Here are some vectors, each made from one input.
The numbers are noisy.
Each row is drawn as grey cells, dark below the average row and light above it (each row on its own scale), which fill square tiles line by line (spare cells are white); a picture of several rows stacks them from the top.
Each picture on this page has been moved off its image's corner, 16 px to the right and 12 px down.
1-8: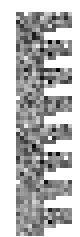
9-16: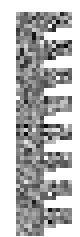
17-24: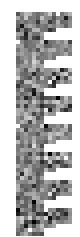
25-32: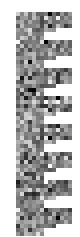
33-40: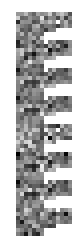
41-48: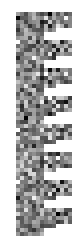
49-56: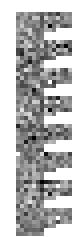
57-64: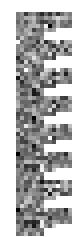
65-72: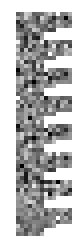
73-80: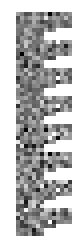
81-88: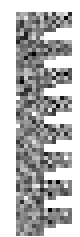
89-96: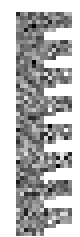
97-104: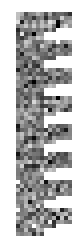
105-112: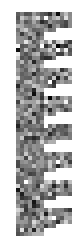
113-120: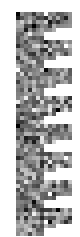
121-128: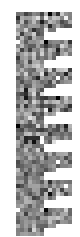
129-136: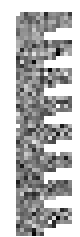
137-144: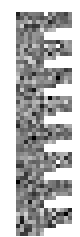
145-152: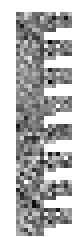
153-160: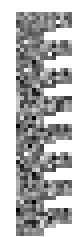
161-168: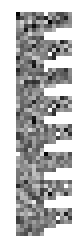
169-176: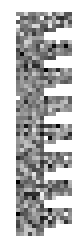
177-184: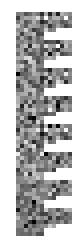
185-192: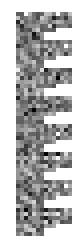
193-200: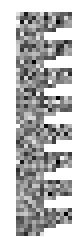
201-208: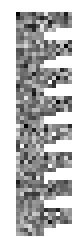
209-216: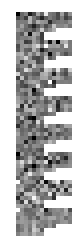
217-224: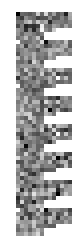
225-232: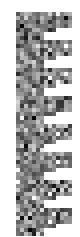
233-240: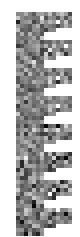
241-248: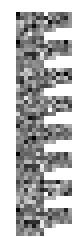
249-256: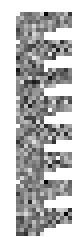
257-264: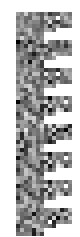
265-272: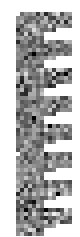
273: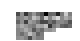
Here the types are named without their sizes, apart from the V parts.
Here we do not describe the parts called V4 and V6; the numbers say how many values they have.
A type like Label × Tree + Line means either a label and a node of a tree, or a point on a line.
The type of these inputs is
(Bool × Bool × Bool + Unit) × Line + Tree × V4 + V6.
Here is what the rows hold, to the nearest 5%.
About 55% of them hold a point on a line, together with either a fixed value, or three true/false values. About 30% of them hold a node of a tree and a value of V4. The rest hold a value of V6.
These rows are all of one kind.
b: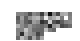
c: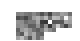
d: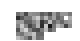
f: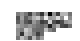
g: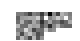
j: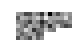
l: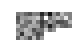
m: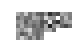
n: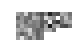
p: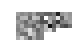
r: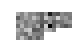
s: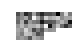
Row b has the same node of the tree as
c, f, m and n.
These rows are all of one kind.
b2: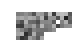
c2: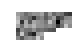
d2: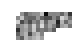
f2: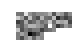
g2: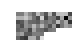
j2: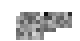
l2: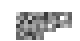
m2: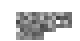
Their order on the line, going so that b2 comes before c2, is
b2, g2, m2, f2, c2, l2, d2, j2.
